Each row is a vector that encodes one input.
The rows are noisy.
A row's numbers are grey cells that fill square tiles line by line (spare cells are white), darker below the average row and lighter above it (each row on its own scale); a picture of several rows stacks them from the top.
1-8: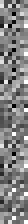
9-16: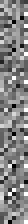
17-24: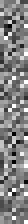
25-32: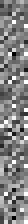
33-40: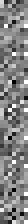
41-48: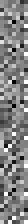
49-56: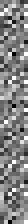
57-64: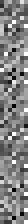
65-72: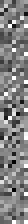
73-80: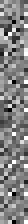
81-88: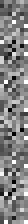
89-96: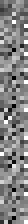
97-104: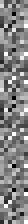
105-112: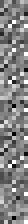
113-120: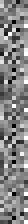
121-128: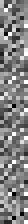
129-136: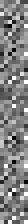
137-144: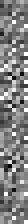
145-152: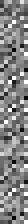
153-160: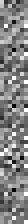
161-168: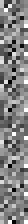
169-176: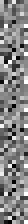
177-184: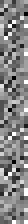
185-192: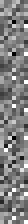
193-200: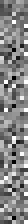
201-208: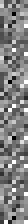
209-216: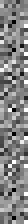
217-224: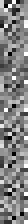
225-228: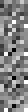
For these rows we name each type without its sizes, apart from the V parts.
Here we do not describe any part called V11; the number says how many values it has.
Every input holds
either a point on a line, or a true/false value and a value of V11.
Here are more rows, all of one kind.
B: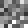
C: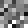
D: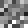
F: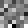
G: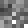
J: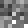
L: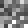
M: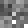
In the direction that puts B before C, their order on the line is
G, M, J, L, B, D, C, F.
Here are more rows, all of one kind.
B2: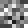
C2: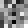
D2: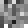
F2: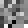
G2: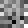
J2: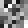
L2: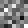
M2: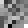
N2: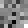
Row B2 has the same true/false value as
G2 and L2.
